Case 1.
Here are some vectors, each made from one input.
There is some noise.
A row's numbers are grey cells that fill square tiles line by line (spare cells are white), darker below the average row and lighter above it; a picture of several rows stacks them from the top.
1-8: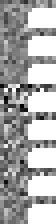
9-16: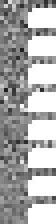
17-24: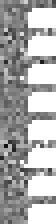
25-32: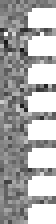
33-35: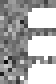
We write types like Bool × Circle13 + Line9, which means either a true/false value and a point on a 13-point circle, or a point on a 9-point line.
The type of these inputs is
Line8.
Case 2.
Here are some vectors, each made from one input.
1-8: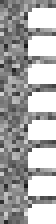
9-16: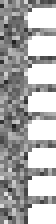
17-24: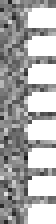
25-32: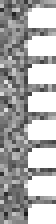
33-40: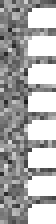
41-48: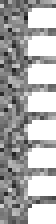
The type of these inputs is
Bool × Bool × Bool.
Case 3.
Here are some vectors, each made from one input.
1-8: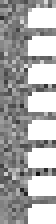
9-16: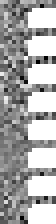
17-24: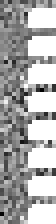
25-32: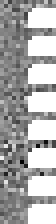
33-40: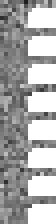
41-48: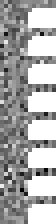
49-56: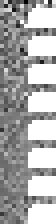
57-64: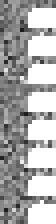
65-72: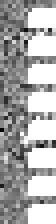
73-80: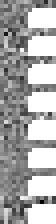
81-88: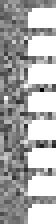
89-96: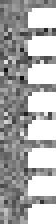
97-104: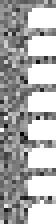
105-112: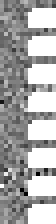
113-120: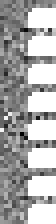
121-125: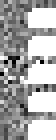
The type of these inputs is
Bool × Bool × Bool × Bool.
